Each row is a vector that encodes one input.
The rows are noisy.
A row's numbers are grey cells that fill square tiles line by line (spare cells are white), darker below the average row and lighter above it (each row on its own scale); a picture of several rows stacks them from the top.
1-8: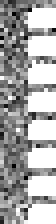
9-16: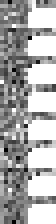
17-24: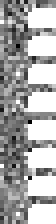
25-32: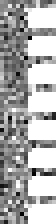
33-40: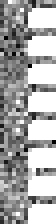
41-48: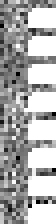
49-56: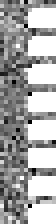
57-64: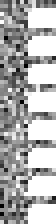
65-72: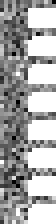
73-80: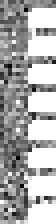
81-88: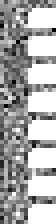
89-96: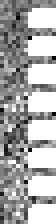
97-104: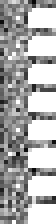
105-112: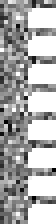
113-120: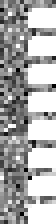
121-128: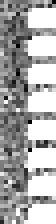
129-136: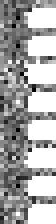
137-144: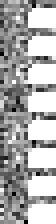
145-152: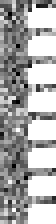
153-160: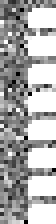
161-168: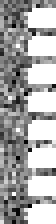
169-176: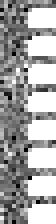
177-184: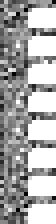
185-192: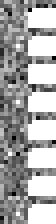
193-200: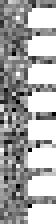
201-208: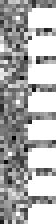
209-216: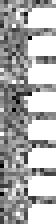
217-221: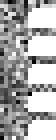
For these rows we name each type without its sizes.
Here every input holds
a list of points on a circle.
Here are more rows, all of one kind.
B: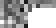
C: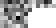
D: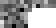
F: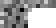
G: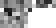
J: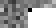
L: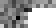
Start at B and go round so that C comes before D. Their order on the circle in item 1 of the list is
B, C, G, J, L, D, F.
